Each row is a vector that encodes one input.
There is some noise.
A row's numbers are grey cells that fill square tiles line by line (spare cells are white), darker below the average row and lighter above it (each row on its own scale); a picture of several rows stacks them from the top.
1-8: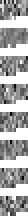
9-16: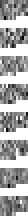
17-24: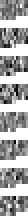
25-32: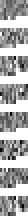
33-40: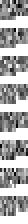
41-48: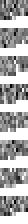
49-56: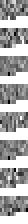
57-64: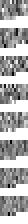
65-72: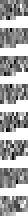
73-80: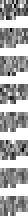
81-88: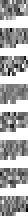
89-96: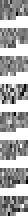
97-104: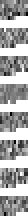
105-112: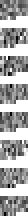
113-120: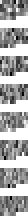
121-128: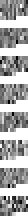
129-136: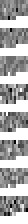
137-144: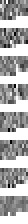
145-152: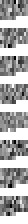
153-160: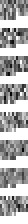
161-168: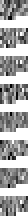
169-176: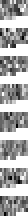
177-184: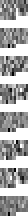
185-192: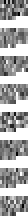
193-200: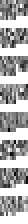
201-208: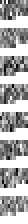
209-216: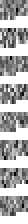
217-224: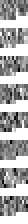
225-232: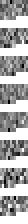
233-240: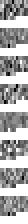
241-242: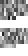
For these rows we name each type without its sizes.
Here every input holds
a label, together with either a point on a circle, or a node of a tree.
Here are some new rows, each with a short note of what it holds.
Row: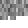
a label and a node of a tree
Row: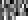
a point on a circle and a label
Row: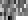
a point on a circle and a label
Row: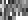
a point on a circle and a label
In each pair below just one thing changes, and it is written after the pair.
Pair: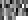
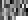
the place on the circle
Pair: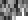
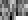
the label
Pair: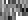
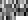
the label
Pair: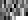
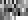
the label
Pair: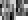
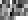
the label
